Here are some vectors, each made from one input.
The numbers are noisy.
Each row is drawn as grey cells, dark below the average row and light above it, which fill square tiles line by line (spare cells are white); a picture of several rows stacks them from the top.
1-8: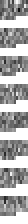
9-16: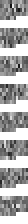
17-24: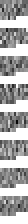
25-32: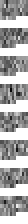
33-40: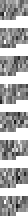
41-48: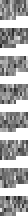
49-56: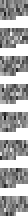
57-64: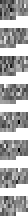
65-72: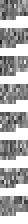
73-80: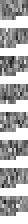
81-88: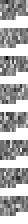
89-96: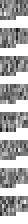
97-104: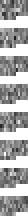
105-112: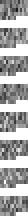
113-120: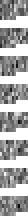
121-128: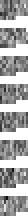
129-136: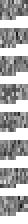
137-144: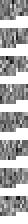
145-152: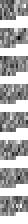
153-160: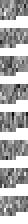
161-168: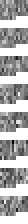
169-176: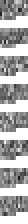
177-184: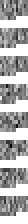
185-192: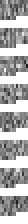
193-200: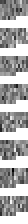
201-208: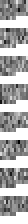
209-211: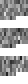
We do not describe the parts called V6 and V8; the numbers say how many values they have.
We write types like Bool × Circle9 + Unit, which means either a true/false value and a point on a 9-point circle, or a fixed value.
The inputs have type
(Label7 + Line5) × Line5 × V6 × V8.
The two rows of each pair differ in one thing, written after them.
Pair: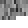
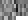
the value of V8
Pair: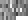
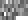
the value of V8
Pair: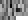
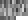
the place on one of the two 5-point lines
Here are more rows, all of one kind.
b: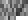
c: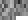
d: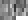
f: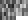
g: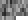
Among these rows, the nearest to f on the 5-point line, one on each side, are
d and g.
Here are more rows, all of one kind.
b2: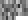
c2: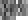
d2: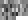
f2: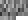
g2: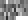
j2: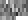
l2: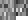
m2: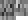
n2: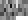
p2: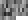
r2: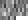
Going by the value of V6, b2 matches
d2, g2, j2 and l2.
